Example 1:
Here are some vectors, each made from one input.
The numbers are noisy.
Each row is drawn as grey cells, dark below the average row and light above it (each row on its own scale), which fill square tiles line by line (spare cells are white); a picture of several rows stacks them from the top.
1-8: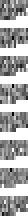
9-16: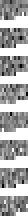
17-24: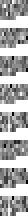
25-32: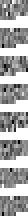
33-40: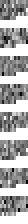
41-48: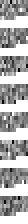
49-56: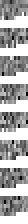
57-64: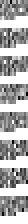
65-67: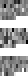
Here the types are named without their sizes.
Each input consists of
either a node of a tree, or four true/false values.
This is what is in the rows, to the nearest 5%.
About 20% of them hold a node of a tree. The rest hold four true/false values.
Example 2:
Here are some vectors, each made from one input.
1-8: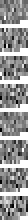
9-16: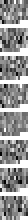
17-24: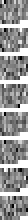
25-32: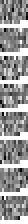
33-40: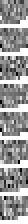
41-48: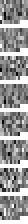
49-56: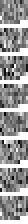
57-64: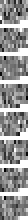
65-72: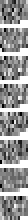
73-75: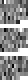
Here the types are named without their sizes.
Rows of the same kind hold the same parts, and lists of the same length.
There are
3 kinds of row.
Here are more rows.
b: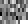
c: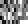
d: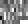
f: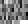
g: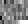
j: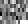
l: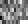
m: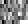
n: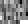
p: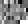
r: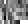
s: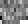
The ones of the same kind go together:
b, j
c, d, g, l, m, s
f, n, p, r

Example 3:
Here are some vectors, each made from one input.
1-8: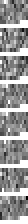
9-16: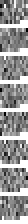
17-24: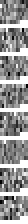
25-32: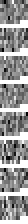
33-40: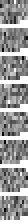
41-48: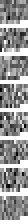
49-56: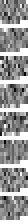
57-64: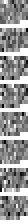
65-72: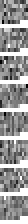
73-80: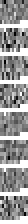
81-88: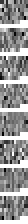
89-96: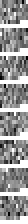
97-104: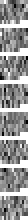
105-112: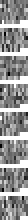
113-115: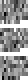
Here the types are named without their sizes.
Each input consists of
either a point on each of two lines, or five true/false values.
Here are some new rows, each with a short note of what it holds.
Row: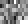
a point on each of two lines
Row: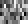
a point on each of two lines
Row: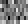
five true/false values
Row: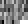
five true/false values
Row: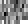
five true/false values
